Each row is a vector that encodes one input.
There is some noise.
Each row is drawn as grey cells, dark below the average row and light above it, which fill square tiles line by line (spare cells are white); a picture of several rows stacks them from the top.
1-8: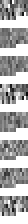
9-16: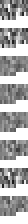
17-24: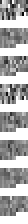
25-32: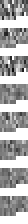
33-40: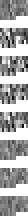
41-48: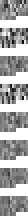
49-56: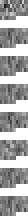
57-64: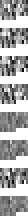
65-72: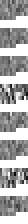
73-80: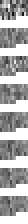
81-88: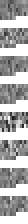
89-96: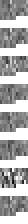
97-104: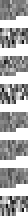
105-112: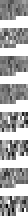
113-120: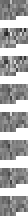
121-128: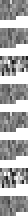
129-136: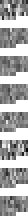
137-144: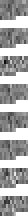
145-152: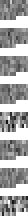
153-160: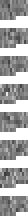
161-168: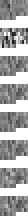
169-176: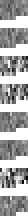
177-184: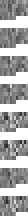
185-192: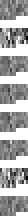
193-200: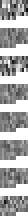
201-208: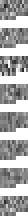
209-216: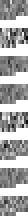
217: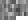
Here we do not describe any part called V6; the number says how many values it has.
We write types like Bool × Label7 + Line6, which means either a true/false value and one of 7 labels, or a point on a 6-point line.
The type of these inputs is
Bool × Bool × Bool × Line5 × Line5 × Line5 + Tree7 × V6.
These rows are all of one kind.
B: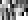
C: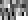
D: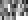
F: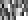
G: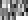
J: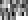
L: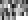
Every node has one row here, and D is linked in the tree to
G and J.
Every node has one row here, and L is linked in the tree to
B and J.
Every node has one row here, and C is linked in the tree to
F and J.
